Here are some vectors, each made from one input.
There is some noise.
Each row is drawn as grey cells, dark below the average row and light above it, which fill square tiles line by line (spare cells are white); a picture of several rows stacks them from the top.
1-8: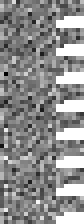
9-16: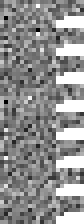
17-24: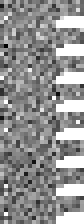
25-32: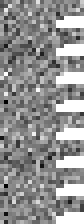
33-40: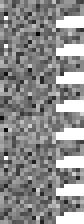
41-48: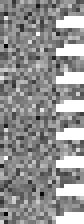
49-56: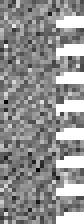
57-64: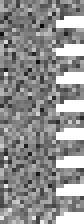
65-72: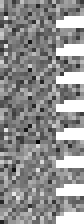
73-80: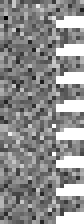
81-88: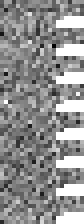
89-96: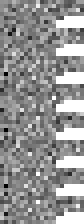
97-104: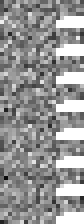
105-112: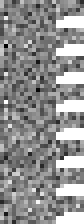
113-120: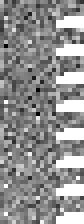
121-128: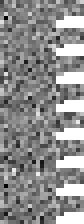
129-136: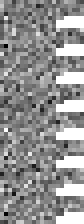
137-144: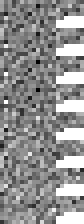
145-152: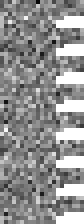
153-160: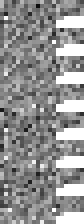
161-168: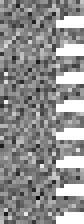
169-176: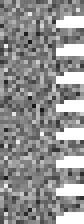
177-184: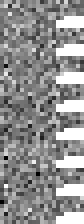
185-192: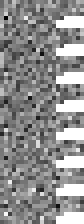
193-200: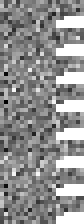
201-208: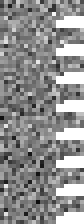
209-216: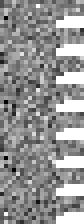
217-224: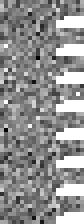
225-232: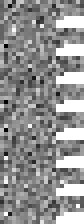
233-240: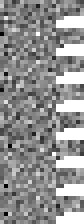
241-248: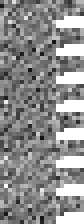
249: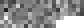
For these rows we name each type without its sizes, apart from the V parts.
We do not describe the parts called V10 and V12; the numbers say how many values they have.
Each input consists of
a true/false value and a value of V12, together with either a fixed value, or a label and a value of V10.
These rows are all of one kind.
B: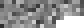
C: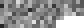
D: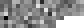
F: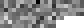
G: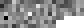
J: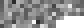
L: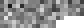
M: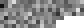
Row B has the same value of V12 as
F and J.
